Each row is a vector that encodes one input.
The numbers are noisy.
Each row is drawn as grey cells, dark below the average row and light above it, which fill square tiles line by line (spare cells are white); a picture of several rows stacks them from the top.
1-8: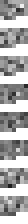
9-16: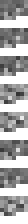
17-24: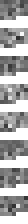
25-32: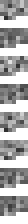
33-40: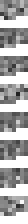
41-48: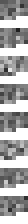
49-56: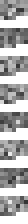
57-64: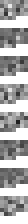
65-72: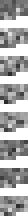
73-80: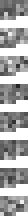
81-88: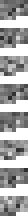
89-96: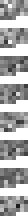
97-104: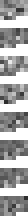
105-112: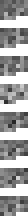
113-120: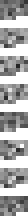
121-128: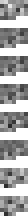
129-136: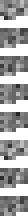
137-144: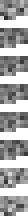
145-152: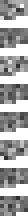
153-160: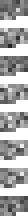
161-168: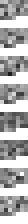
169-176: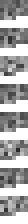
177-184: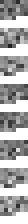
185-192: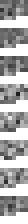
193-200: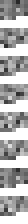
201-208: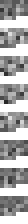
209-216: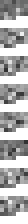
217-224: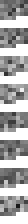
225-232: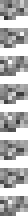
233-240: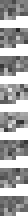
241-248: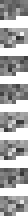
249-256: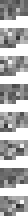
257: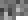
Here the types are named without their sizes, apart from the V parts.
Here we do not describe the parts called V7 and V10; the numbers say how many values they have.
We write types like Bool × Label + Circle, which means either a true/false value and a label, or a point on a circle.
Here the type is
Line × (Line + V7) + Tree + V10.
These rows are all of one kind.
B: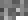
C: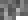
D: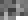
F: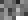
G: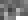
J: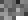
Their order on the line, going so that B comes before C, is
B, J, F, C, G, D.
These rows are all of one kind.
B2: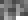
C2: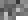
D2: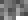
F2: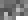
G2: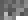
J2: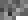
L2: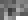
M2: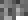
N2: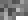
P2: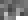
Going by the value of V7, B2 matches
D2 and M2.
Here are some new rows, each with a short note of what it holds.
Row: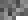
a point on a line and a value of V7
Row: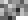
a value of V10
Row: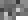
a point on a line and a value of V7
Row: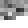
a node of a tree
